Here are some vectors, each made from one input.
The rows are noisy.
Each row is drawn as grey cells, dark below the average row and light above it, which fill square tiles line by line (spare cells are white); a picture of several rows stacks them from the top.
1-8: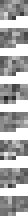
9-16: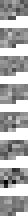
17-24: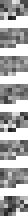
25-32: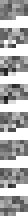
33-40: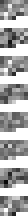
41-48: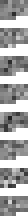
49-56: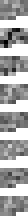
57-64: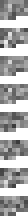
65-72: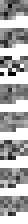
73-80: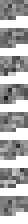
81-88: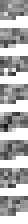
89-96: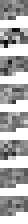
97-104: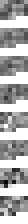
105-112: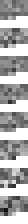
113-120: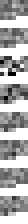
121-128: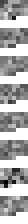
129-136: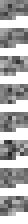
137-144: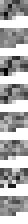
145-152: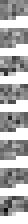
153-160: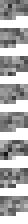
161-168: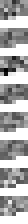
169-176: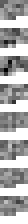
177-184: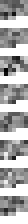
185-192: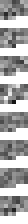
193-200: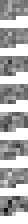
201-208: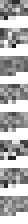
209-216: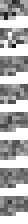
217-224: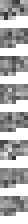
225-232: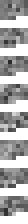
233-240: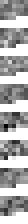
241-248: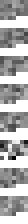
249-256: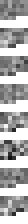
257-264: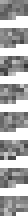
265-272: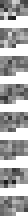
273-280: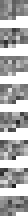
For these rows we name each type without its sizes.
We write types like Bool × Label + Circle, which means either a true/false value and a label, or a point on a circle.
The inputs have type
List(Line).
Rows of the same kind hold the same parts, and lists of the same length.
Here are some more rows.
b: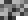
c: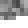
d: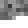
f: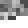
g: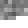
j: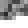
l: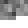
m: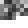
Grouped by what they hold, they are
b, m
c, g, l
d, f, j

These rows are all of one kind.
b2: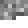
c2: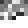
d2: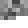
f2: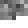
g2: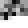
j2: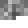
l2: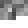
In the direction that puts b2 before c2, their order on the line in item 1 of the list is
f2, l2, j2, g2, d2, b2, c2.
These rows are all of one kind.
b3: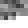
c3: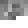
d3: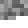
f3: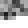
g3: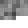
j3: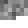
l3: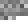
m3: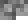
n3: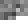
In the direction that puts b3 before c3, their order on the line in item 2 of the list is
d3, f3, l3, b3, c3, j3, m3, n3, g3.
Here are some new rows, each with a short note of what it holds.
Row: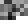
the empty list
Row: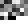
the empty list
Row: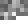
a list of one item
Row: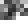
the empty list
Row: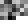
the empty list
